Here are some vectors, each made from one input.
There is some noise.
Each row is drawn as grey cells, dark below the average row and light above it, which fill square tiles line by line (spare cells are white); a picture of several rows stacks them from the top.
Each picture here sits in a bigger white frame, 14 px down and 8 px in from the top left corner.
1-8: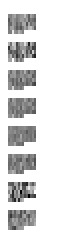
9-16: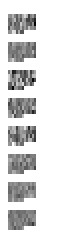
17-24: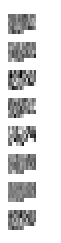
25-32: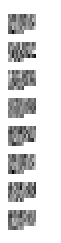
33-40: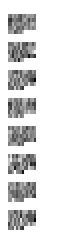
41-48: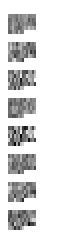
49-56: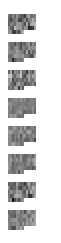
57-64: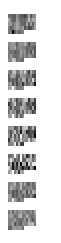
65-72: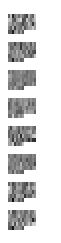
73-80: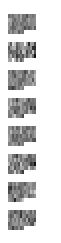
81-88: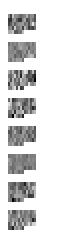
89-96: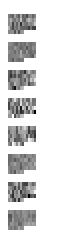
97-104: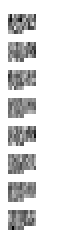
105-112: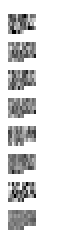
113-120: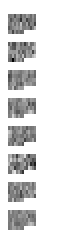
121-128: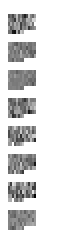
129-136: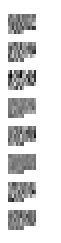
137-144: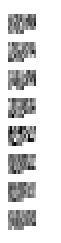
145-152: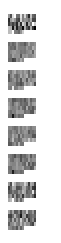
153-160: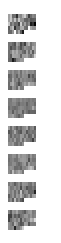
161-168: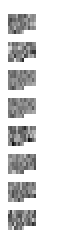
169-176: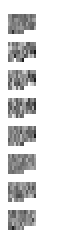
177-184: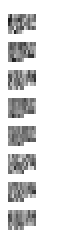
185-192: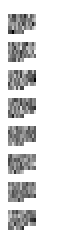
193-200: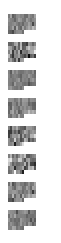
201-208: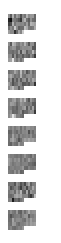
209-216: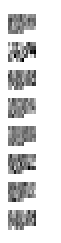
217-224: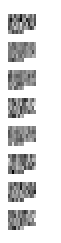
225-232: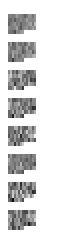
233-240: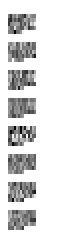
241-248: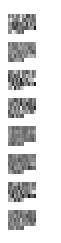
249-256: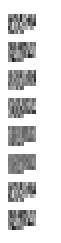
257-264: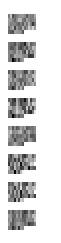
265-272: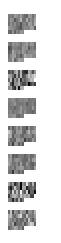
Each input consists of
either a point on a 17-point circle, or a node of an 11-node tree.
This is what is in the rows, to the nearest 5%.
About 65% of them hold a point on a 17-point circle. The rest hold a node of an 11-node tree.
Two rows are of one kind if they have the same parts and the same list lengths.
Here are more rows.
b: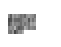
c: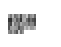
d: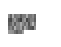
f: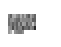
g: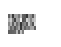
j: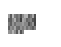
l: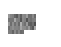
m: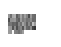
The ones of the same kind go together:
b, c, g
d, f, j, l, m

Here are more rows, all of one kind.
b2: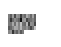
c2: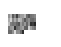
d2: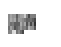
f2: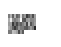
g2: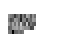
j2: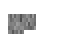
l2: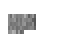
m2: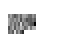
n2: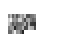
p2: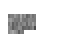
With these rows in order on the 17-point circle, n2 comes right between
c2 and j2.
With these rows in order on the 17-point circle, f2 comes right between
d2 and g2.
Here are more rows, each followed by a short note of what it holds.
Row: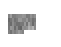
a node of an 11-node tree
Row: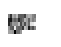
a node of an 11-node tree
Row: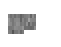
a point on a 17-point circle
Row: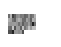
a node of an 11-node tree
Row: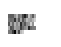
a node of an 11-node tree
